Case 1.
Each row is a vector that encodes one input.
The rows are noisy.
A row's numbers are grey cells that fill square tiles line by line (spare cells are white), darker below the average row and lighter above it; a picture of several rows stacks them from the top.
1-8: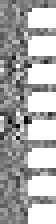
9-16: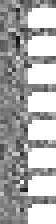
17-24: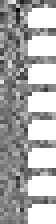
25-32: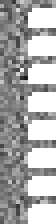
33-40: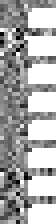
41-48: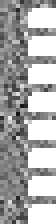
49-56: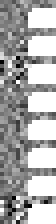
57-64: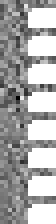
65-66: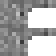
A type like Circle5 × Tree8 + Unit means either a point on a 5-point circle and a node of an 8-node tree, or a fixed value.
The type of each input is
Line7.
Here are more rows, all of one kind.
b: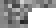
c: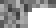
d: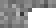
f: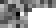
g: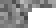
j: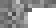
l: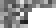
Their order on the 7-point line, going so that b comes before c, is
l, b, g, d, j, c, f.
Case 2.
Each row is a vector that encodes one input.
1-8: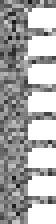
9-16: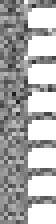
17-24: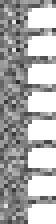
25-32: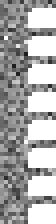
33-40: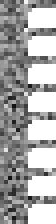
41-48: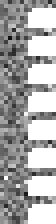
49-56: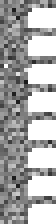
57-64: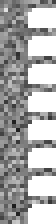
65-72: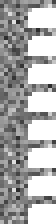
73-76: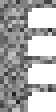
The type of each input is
Tree14.
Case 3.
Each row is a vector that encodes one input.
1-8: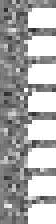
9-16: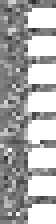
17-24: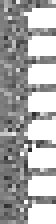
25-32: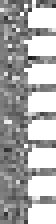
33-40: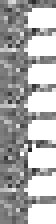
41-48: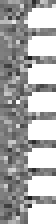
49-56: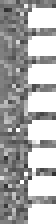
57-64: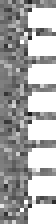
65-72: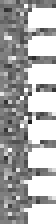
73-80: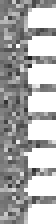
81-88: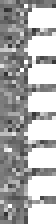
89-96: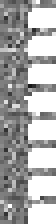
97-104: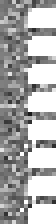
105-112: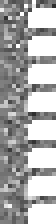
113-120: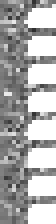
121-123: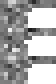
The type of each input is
Bool × Bool × Bool × Bool.
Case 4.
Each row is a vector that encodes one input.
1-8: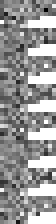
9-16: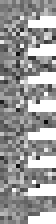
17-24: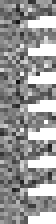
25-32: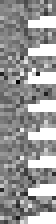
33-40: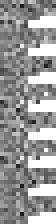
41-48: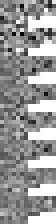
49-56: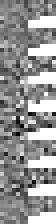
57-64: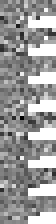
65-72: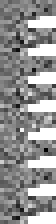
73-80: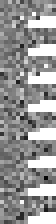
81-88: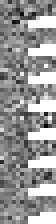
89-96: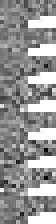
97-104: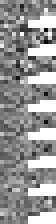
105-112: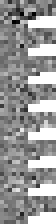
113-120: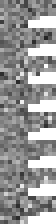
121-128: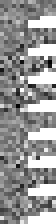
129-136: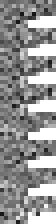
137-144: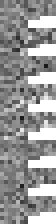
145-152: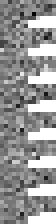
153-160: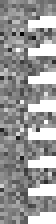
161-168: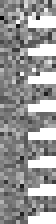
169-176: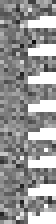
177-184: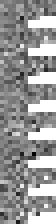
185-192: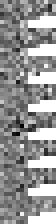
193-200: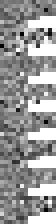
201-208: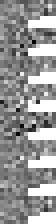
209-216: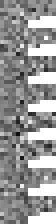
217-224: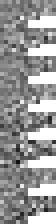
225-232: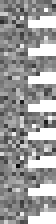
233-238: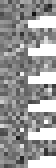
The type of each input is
Line7.
